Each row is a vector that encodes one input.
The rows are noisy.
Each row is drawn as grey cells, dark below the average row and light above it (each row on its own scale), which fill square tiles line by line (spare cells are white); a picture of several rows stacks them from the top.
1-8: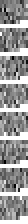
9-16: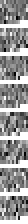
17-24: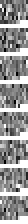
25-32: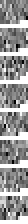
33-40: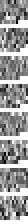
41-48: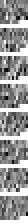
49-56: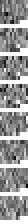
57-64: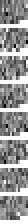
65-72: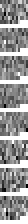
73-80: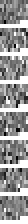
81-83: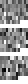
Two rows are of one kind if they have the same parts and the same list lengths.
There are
2 kinds of row.
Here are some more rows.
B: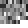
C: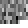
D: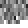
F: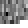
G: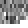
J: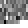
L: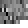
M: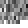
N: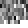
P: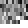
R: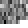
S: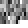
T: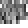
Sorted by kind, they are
B, D, G, M, N, P
C, F, J, L, R, S, T

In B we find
a point on a 4-point line and three true/false values.
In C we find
one of 5 labels and three true/false values.
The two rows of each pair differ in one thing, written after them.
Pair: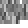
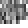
one of the three true/false values
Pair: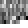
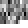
one of the three true/false values
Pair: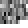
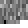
one of the three true/false values
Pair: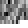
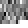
the label
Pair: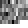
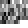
the label
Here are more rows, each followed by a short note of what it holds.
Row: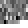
one of 5 labels and three true/false values
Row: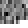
one of 5 labels and three true/false values
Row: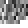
a point on a 4-point line and three true/false values
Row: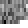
one of 5 labels and three true/false values
